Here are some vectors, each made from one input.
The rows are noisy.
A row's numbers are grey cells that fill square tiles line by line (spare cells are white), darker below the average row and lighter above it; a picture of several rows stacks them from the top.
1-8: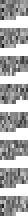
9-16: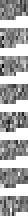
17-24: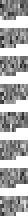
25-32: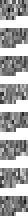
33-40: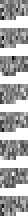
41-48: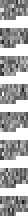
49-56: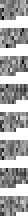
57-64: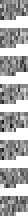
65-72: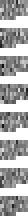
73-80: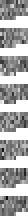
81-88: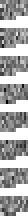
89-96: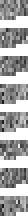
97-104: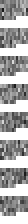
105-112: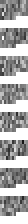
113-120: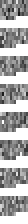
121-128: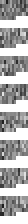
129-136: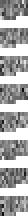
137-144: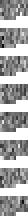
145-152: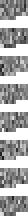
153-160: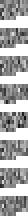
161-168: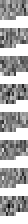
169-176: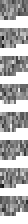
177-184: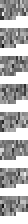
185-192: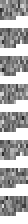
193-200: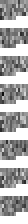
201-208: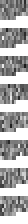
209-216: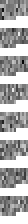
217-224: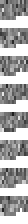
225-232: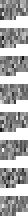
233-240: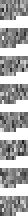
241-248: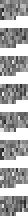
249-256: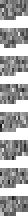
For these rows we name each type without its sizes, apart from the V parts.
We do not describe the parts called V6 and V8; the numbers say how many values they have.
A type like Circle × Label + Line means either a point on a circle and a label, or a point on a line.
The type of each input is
Bool × V6 + Label × V8 + Unit.
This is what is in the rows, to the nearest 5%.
About 5% of them hold a fixed value. About 60% of them hold a label and a value of V8. The rest hold a true/false value and a value of V6.
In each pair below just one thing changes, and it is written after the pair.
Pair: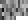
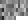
the value of V6
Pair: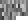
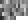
the true/false value
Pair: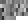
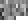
the value of V6
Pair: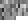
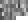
the true/false value
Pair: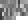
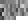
the true/false value
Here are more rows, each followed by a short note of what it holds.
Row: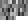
a fixed value
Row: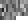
a true/false value and a value of V6
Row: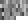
a true/false value and a value of V6
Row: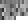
a true/false value and a value of V6
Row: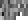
a label and a value of V8
